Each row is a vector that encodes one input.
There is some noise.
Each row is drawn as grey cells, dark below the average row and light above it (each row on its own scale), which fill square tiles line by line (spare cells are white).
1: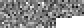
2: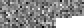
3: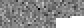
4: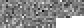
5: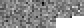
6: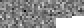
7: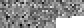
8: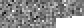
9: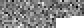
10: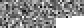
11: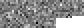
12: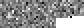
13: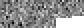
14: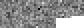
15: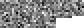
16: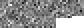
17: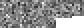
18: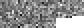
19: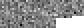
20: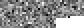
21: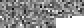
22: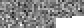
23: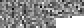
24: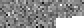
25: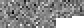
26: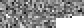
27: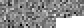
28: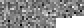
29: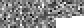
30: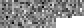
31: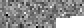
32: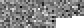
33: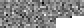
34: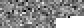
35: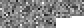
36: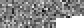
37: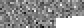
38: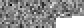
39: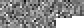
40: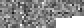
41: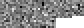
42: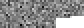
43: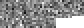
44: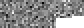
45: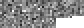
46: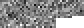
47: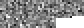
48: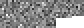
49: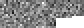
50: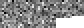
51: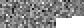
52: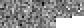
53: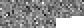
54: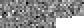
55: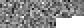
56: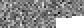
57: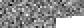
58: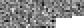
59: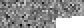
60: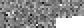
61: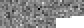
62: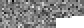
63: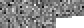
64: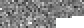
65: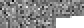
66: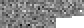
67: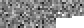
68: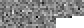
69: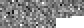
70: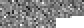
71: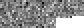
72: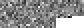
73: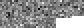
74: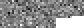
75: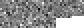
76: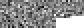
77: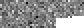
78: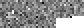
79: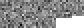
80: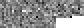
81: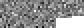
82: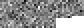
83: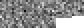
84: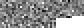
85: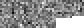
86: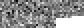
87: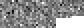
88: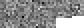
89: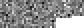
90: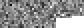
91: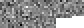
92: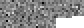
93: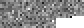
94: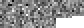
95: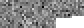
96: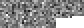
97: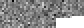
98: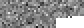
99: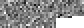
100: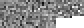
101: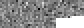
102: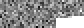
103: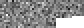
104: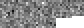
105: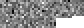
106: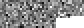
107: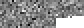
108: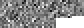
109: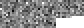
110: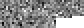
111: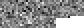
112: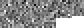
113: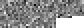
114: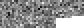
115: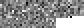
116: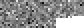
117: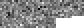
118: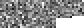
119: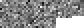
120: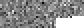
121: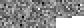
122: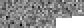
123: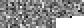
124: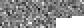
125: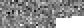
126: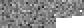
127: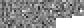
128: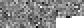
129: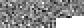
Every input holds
one of 5 labels and a node of a 12-node tree, together with either a fixed value, or a node of a 12-node tree.
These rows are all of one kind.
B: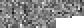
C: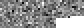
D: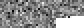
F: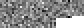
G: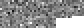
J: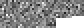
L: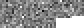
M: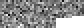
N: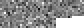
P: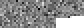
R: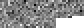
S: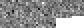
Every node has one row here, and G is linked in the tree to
N and R.
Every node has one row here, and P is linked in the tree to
C.
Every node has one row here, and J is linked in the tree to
S.
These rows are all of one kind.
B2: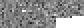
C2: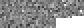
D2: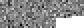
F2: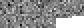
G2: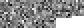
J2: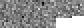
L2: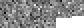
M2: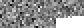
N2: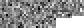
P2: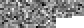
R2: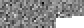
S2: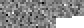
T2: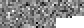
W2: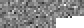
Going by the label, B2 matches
J2, P2 and S2.
